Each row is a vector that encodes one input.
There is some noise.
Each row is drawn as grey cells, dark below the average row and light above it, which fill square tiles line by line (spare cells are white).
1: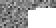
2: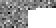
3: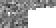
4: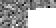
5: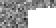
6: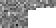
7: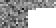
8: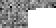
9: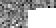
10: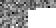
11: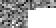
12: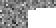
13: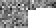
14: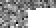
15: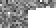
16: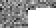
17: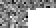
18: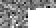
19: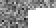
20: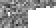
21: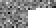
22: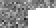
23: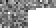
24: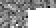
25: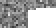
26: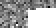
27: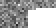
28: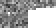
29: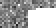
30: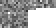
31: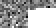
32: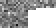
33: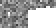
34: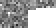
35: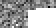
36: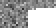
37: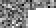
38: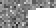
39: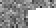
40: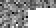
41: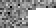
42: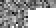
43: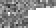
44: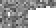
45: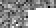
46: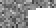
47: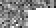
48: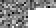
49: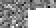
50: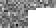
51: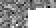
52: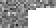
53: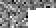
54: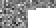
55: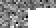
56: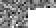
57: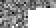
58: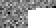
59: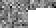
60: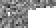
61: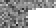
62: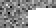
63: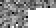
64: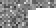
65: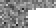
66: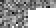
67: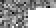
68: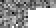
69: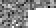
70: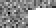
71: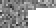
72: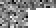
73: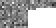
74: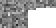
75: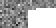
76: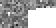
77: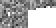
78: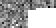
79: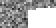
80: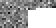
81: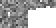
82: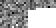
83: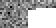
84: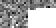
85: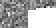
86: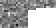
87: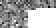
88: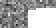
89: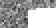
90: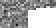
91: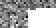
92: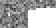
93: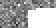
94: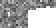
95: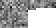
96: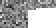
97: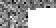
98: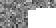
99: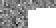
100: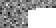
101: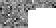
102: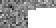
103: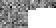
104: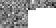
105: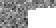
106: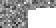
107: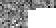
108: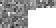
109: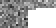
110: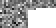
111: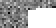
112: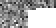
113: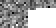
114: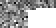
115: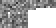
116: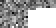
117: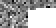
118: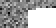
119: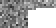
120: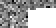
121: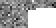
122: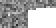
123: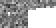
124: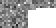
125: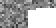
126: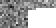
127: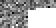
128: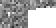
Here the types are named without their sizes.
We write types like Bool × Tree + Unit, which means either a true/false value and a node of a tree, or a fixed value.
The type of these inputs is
Bool × (Label + Line) + Tree.
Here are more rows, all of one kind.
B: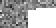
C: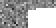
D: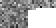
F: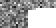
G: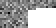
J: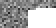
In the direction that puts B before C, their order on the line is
B, C, G, F, D, J.
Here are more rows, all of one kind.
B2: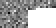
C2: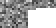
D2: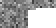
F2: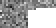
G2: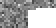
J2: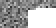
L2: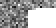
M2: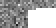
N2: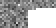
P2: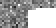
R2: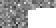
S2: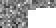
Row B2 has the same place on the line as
L2, P2, R2 and S2.
